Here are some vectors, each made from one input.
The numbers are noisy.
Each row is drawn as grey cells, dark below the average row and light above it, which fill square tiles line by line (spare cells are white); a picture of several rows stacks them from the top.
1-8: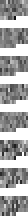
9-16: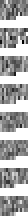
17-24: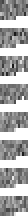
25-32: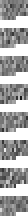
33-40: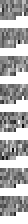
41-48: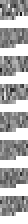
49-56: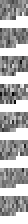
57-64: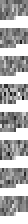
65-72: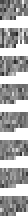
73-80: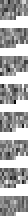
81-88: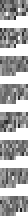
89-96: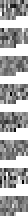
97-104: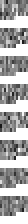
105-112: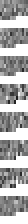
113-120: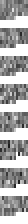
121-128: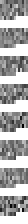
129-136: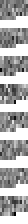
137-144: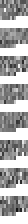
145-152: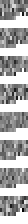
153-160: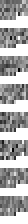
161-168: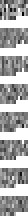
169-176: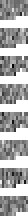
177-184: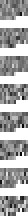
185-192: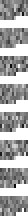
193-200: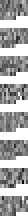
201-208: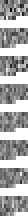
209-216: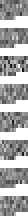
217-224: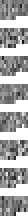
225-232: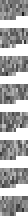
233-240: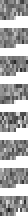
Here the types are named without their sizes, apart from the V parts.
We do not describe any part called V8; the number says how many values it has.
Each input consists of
a label and a point on a line, together with a list of items, each either a point on a line, or a value of V8.
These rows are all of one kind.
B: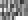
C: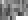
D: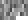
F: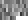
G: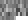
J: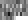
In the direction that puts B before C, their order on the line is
B, G, J, F, D, C.
